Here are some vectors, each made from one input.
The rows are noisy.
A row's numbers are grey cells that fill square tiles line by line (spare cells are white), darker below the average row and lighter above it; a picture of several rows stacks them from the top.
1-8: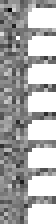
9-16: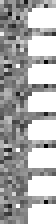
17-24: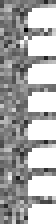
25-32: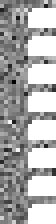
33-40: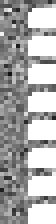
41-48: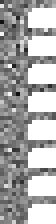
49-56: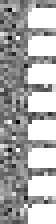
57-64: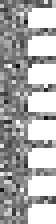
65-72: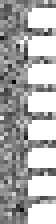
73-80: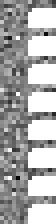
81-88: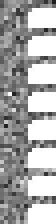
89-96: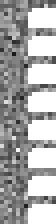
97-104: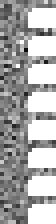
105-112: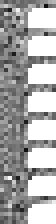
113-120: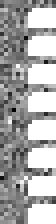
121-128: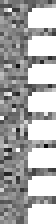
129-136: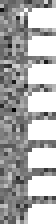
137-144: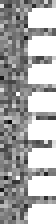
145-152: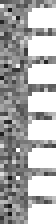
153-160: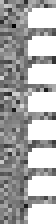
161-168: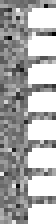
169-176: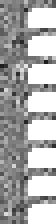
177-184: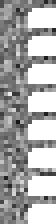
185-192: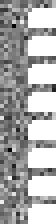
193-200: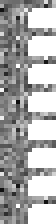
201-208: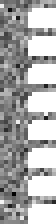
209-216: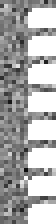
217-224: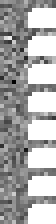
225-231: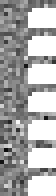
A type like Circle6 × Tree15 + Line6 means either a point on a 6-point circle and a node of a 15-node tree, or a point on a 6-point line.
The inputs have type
(Label7 + Line11) × Line10.
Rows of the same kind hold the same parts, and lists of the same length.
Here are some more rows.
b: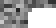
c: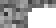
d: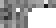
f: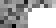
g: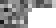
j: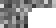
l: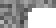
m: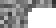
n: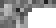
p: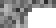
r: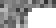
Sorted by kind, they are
b, c, l, m, n, p, r
d, f, g, j

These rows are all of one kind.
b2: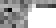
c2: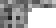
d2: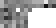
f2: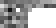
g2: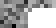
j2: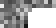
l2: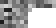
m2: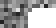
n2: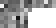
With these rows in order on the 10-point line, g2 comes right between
l2 and m2.
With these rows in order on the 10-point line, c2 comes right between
d2 and f2.
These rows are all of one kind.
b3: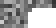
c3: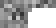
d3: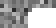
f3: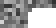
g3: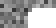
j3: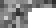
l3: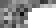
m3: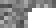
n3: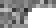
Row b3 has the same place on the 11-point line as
f3 and j3.
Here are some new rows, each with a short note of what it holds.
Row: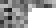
one of 7 labels and a point on a 10-point line
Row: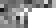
one of 7 labels and a point on a 10-point line
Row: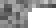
one of 7 labels and a point on a 10-point line
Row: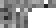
one of 7 labels and a point on a 10-point line
